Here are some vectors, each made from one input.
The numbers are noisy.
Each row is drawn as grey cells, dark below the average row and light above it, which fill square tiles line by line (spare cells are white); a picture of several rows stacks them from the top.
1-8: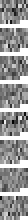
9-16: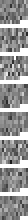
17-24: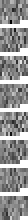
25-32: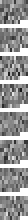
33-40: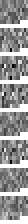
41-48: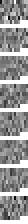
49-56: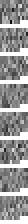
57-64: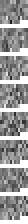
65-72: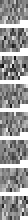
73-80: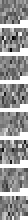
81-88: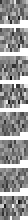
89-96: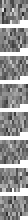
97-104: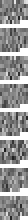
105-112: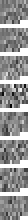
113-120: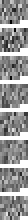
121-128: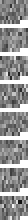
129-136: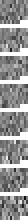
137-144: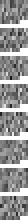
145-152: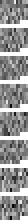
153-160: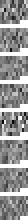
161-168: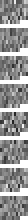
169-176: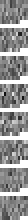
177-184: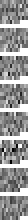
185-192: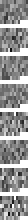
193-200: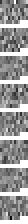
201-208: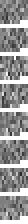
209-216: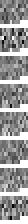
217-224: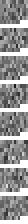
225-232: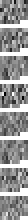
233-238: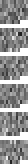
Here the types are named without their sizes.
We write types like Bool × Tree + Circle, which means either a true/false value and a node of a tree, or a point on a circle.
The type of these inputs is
Bool × Bool × Bool × Bool + Label × Label × Label × (Label × Label + Unit).
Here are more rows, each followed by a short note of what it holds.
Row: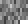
four true/false values
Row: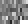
three labels
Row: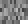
four true/false values
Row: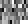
five labels
